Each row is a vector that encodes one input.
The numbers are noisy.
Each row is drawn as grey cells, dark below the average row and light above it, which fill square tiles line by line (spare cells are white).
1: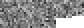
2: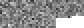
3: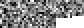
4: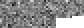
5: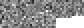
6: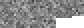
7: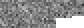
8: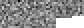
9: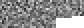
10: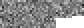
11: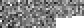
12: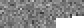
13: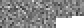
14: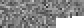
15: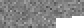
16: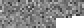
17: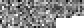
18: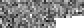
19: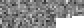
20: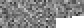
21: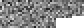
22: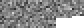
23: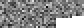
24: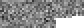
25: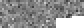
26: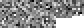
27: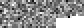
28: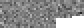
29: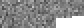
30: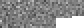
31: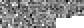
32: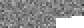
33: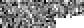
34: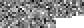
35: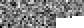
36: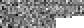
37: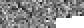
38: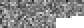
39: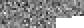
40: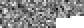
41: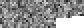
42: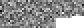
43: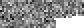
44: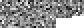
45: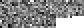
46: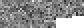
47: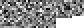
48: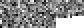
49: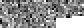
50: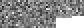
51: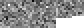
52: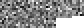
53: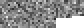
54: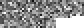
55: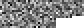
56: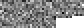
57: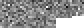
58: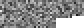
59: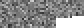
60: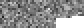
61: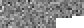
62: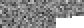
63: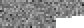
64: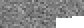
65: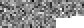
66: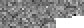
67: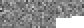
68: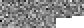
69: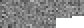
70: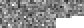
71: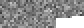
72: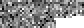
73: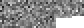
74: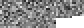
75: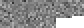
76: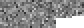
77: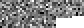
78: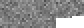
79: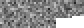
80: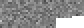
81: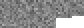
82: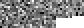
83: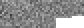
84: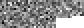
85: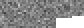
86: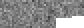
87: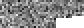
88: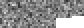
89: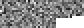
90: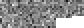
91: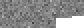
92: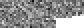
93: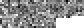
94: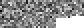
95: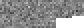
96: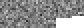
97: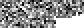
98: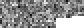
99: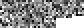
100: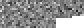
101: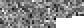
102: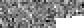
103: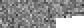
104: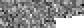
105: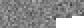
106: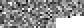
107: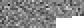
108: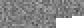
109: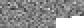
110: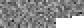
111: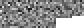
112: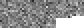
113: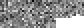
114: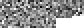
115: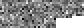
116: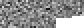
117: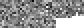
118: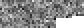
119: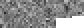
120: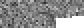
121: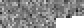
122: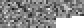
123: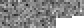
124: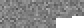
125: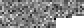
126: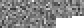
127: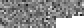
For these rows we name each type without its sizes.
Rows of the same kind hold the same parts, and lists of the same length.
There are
3 kinds of row.
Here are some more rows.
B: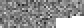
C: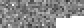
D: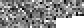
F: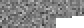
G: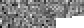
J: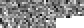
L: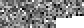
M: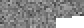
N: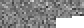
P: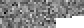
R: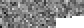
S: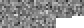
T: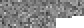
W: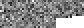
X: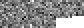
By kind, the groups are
B, J, T
C, D, F, G, L, R, W
M, N, P, S, X

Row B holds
a label.
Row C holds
a point on a line and four true/false values.
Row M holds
a point on a line.
